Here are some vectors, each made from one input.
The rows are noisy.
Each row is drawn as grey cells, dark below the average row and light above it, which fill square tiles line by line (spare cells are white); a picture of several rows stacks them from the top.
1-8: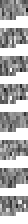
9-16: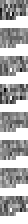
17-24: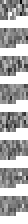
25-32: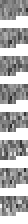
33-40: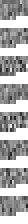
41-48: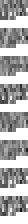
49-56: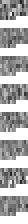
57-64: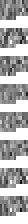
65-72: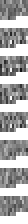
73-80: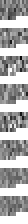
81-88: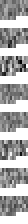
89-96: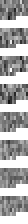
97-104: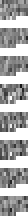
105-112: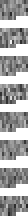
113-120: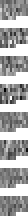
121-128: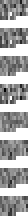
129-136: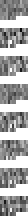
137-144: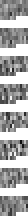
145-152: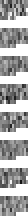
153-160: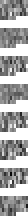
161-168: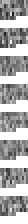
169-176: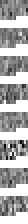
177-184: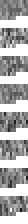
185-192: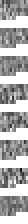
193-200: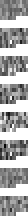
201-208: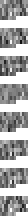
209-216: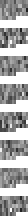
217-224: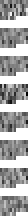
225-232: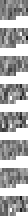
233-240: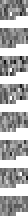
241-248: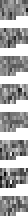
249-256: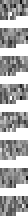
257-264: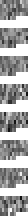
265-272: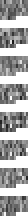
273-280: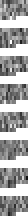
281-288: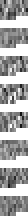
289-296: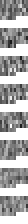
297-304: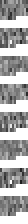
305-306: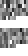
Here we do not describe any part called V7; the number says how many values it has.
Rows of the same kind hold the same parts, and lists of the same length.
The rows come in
4 kinds.
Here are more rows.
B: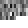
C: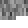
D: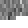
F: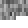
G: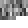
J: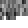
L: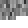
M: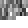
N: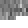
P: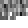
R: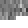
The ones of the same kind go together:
B, G, M, P
C, L
D, F, N, R
J

